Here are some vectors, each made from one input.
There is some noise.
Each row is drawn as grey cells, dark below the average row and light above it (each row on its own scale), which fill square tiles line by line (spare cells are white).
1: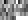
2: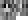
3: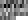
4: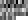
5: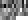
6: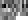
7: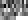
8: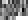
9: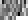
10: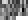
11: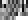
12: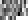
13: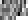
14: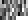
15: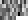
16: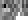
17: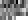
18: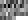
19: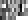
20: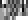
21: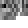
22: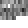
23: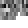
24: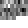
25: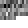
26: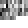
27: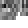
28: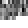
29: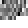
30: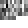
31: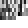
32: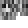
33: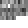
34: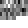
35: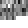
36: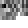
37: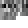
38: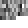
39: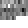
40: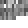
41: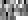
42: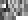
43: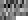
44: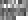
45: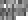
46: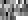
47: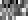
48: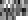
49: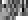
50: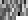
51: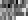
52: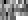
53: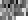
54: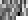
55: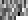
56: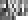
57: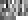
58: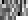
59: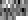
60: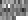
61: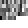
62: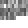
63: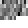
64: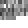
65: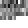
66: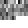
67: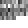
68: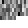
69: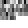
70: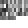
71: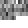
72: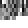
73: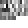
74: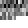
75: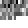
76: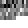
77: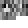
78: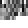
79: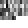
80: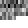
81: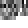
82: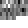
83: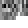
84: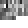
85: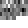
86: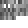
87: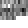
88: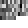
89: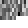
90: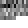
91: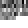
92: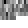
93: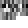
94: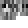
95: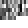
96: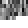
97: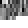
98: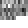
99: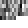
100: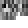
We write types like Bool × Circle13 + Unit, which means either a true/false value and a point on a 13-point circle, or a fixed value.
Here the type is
Bool × Tree9.
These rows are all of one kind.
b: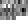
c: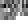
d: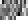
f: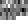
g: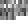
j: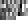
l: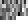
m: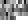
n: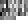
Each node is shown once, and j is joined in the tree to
l and n.
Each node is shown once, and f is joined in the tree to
b.
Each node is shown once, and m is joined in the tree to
c.
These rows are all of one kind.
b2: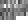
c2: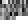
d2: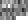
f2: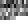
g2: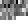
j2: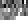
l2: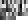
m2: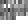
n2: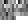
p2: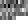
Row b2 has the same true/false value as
d2, l2, m2 and n2.
